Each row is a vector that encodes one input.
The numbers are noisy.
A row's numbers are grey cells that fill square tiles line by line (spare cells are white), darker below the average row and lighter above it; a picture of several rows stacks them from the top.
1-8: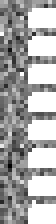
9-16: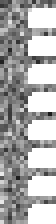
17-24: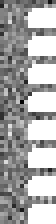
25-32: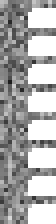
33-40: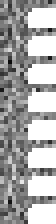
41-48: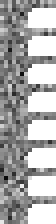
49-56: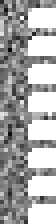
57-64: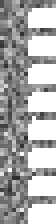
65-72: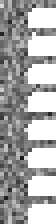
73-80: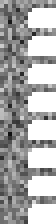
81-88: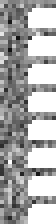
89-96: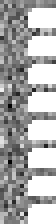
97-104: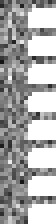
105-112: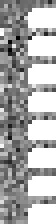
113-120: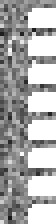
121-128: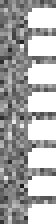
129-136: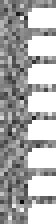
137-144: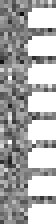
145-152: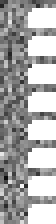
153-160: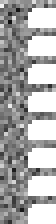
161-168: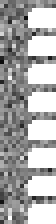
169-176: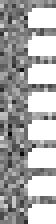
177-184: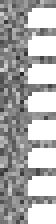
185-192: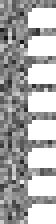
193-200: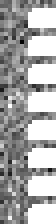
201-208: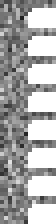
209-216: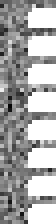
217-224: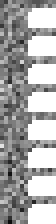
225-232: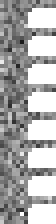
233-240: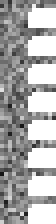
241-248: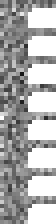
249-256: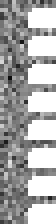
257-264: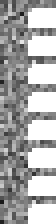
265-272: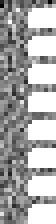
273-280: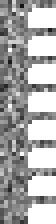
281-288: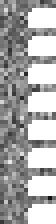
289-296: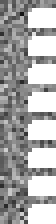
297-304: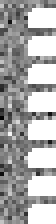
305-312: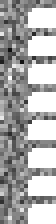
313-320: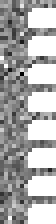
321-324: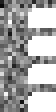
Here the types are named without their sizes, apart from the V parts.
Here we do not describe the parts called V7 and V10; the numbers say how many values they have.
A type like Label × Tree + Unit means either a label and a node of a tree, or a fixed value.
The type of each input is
Bool × (Line + V10) × V7.
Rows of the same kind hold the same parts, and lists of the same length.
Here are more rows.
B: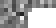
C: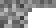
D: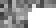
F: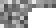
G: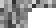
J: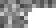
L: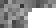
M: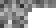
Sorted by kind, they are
B, C, G, J, L, M
D, F

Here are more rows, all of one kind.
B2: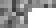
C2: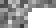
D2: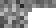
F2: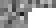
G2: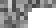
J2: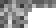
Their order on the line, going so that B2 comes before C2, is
D2, G2, B2, F2, J2, C2.
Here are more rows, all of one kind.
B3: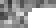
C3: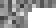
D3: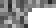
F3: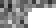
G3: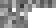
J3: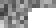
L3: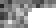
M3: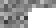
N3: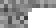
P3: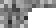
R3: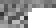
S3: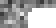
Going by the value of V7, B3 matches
J3, L3 and S3.
